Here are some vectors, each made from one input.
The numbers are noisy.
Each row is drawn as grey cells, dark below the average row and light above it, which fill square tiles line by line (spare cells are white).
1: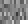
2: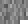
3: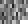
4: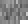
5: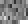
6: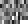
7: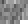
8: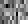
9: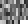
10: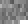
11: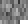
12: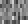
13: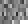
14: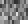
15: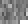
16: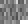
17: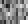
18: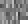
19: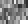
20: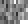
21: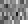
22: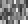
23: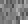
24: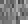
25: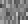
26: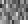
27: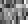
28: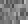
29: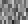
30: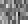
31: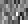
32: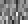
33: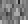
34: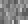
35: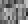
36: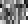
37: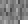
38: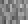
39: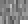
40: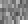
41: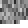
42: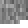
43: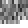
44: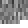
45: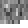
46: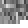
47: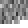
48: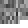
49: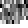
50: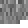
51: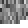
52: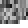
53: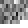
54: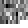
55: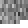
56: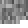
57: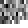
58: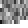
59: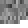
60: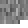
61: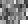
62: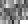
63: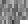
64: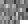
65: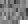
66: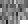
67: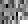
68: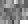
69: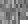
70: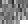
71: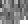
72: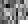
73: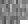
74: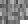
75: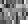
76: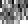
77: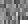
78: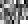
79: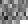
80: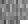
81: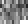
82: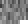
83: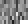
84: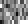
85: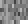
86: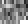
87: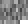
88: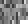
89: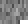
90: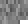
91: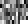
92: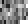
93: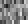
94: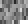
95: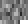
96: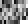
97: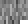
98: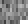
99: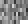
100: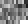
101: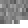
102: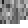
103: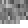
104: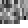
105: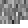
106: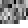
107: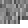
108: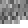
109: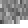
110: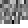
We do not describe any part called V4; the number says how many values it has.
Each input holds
one of 5 labels, together with a list of up to two items, each a true/false value and a value of V4.
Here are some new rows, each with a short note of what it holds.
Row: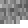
one of 5 labels, together with a list of one item
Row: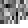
one of 5 labels, together with a list of one item
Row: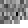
one of 5 labels, together with a list of one item
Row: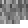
one of 5 labels, together with a list of one item
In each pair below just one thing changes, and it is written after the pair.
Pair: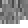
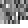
the label
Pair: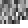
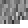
the value of V4 in item 1 of the list
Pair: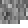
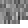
the value of V4 in item 1 of the list
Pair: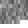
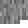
the label
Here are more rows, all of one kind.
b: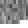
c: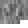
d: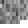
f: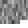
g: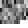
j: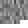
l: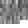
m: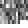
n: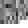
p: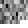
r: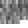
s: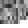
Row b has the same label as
l, n, r and s.
